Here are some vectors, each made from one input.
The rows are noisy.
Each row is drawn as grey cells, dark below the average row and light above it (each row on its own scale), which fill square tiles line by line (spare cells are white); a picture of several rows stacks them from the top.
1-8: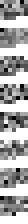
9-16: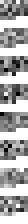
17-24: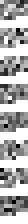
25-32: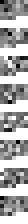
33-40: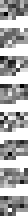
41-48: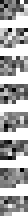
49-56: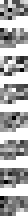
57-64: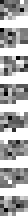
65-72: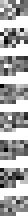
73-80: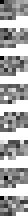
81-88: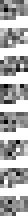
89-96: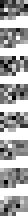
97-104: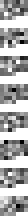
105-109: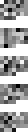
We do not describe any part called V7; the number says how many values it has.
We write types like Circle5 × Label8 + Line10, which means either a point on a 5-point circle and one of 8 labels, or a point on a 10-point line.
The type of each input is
(Line5 + V7) × Tree8.
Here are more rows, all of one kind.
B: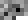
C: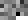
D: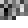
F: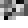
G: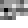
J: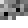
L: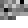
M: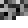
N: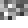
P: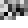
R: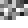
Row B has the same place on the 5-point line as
C, G, L and N.
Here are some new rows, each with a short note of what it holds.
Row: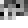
a node of an 8-node tree and a value of V7
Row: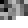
a node of an 8-node tree and a value of V7
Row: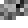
a point on a 5-point line and a node of an 8-node tree
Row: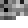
a point on a 5-point line and a node of an 8-node tree
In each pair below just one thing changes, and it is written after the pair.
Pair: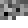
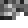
the place on the 5-point line
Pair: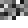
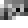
the place on the 5-point line
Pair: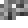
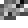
the node of the tree
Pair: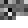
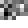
the node of the tree
